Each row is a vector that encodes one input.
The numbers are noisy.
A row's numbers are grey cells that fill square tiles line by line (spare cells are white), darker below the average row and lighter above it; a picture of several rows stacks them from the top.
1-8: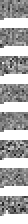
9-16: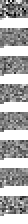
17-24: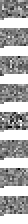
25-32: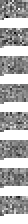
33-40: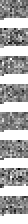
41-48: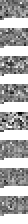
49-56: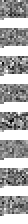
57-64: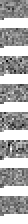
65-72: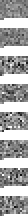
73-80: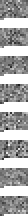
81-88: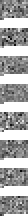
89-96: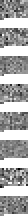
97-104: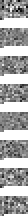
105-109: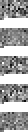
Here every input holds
a point on a 7-point line and a true/false value, together with either a fixed value, or a node of an 8-node tree.
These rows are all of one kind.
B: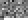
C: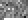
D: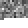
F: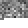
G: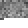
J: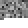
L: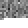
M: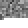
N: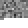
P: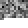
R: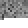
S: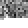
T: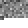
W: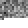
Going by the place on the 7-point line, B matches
M, T and W.
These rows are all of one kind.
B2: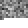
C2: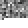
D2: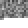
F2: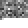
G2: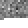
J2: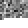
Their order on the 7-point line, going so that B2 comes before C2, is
D2, J2, B2, G2, C2, F2.
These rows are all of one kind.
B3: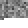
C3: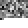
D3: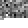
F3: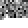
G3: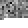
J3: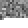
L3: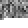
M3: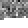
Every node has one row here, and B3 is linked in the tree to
G3, J3 and M3.
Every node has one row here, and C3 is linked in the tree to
D3.
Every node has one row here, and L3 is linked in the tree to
M3.
